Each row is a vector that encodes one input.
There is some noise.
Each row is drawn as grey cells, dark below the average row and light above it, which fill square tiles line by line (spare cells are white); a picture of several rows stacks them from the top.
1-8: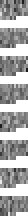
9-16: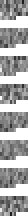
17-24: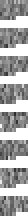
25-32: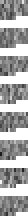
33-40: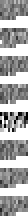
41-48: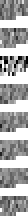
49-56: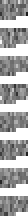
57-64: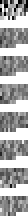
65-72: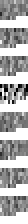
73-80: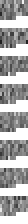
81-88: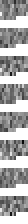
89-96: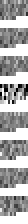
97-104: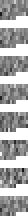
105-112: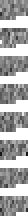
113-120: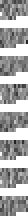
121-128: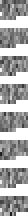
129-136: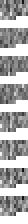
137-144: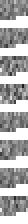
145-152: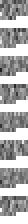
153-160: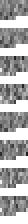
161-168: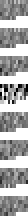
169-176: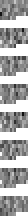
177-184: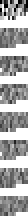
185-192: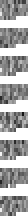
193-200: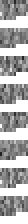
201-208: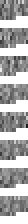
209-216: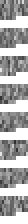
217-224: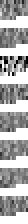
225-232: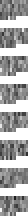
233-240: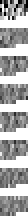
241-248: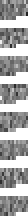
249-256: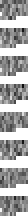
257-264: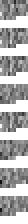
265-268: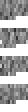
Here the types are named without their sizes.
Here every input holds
a list of items, each a point on a line and a true/false value.
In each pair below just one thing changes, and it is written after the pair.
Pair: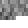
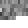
the true/false value in item 2 of the list
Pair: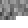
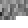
the place on the line in item 2 of the list
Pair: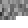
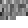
the true/false value in item 1 of the list
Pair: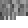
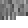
the place on the line in item 2 of the list
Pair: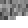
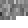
the place on the line in item 1 of the list
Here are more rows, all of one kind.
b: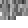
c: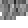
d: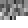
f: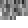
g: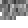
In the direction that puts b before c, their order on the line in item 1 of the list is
b, f, c, g, d.
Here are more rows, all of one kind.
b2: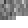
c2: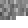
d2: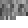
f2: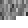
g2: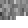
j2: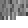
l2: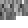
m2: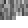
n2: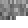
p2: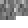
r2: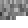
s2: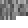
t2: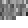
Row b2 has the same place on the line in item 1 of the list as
d2, j2, p2 and s2.
